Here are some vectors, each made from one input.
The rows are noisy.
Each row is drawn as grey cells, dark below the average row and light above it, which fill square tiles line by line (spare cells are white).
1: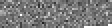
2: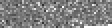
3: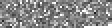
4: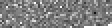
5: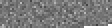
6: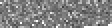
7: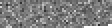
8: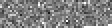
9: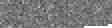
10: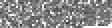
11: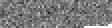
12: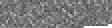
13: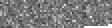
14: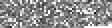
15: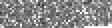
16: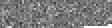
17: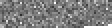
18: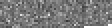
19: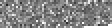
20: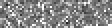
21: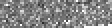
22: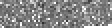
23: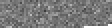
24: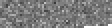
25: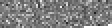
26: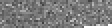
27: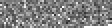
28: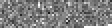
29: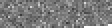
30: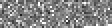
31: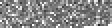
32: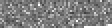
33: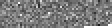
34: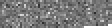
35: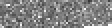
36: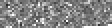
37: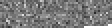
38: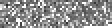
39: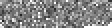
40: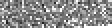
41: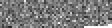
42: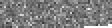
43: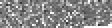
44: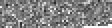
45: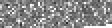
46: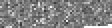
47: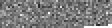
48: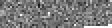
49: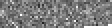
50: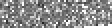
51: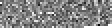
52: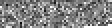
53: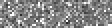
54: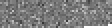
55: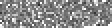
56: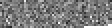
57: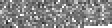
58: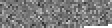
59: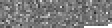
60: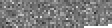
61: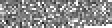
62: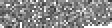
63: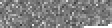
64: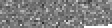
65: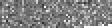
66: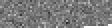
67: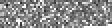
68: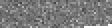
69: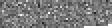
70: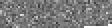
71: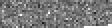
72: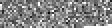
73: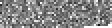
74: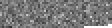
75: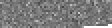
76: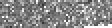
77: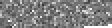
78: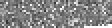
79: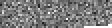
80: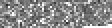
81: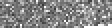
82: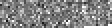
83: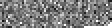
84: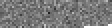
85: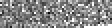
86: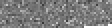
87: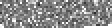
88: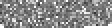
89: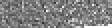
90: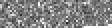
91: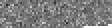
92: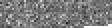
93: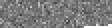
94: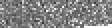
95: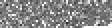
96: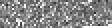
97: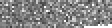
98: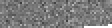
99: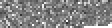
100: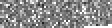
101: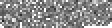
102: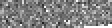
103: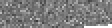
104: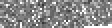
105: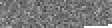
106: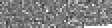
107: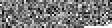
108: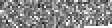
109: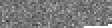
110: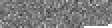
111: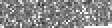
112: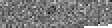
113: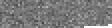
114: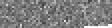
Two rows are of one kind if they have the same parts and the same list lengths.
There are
3 kinds of row.
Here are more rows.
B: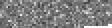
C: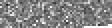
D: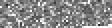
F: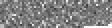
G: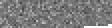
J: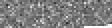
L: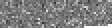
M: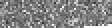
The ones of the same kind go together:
B
C, D, G, J, L
F, M

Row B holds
a node of a 10-node tree.
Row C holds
a node of an 11-node tree and a true/false value.
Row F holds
a true/false value.
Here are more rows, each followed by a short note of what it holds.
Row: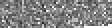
a node of an 11-node tree and a true/false value
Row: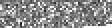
a node of an 11-node tree and a true/false value
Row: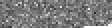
a node of a 10-node tree
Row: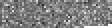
a node of an 11-node tree and a true/false value
